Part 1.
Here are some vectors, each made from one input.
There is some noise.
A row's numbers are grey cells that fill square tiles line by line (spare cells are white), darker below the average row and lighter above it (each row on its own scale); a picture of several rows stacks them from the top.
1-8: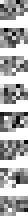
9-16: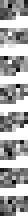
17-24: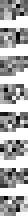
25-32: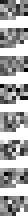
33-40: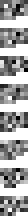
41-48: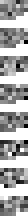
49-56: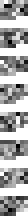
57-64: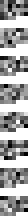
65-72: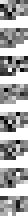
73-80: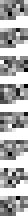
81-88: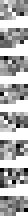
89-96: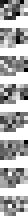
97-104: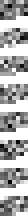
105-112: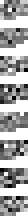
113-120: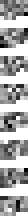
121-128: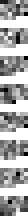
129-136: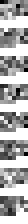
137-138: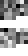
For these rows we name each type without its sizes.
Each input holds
a point on a line.
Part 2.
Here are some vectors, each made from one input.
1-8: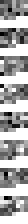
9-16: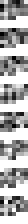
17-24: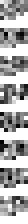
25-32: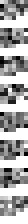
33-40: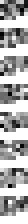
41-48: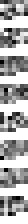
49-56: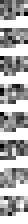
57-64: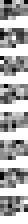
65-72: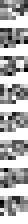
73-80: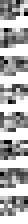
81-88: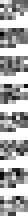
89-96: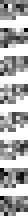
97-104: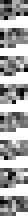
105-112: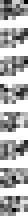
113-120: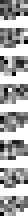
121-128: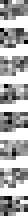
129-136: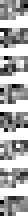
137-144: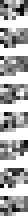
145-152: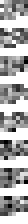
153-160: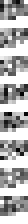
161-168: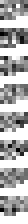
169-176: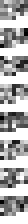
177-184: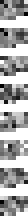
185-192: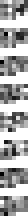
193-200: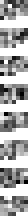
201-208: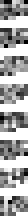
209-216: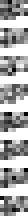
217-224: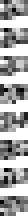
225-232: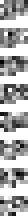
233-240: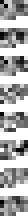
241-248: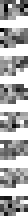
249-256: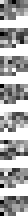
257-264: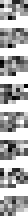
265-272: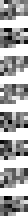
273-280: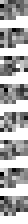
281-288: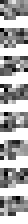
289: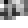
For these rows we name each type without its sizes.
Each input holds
either a fixed value, or three true/false values.
